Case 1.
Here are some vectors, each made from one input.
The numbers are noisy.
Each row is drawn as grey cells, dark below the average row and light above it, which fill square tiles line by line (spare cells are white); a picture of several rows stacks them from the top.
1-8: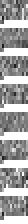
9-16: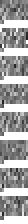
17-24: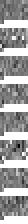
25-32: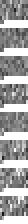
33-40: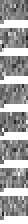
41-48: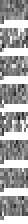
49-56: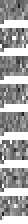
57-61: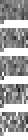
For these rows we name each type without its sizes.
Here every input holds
a point on a line.
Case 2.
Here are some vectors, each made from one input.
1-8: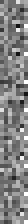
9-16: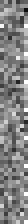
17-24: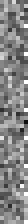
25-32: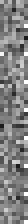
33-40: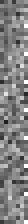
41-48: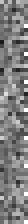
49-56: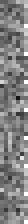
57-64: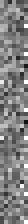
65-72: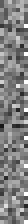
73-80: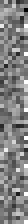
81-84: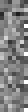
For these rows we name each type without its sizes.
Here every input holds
a node of a tree.
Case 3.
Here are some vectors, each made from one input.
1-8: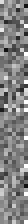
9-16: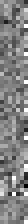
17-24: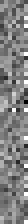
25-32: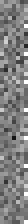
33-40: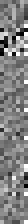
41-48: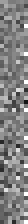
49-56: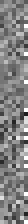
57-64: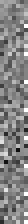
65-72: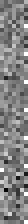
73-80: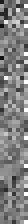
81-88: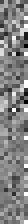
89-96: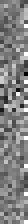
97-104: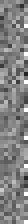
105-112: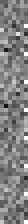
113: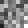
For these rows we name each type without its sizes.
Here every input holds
three true/false values.
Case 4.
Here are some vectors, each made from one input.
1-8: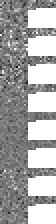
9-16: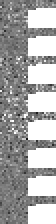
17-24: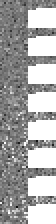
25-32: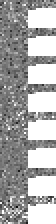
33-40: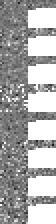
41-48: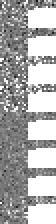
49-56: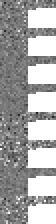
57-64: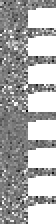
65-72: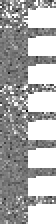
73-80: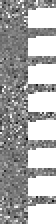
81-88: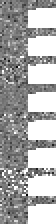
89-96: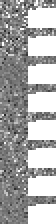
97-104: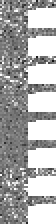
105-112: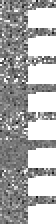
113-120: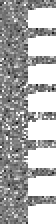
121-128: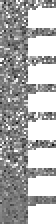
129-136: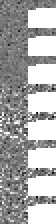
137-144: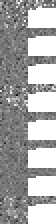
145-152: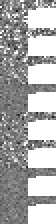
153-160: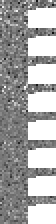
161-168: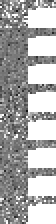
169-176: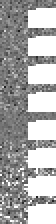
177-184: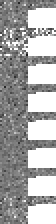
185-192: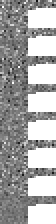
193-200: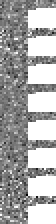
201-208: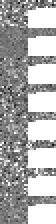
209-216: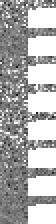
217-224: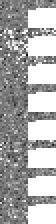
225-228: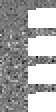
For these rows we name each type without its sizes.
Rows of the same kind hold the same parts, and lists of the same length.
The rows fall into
2 kinds.
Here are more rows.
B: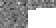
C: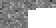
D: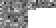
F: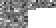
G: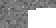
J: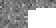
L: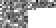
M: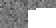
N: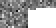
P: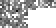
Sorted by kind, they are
B, C, D, F, G, J, L, M, P
N

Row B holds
three true/false values.
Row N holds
a fixed value.
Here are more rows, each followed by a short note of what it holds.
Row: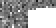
a fixed value
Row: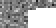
three true/false values
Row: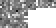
three true/false values
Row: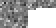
three true/false values
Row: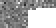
three true/false values
